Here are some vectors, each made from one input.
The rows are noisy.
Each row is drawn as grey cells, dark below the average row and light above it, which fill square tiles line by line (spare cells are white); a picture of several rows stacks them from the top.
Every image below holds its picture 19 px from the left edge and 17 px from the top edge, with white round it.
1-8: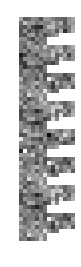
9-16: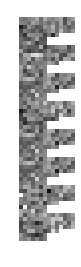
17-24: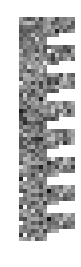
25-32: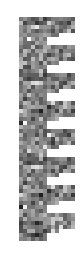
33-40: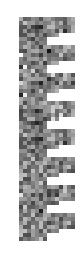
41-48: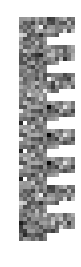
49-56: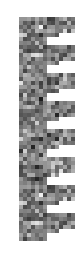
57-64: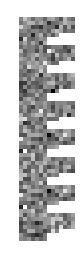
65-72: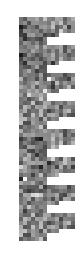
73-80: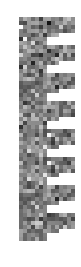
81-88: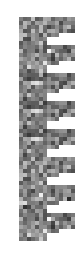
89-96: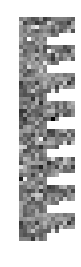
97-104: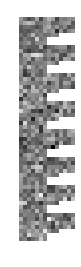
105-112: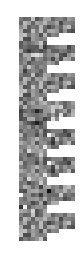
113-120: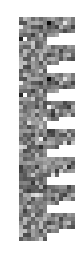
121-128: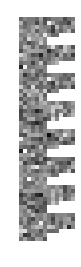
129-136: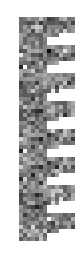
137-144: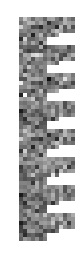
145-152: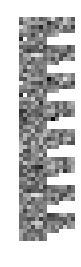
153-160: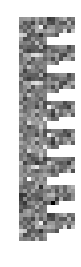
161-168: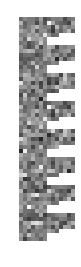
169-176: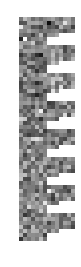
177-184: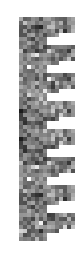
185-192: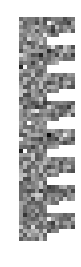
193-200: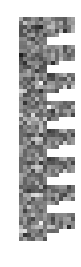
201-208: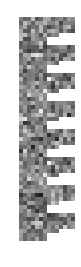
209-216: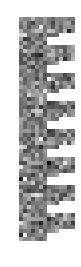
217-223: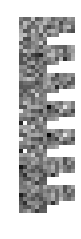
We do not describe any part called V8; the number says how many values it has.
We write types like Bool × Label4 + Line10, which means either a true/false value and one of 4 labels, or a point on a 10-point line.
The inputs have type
Circle9 + Line5 + V8.
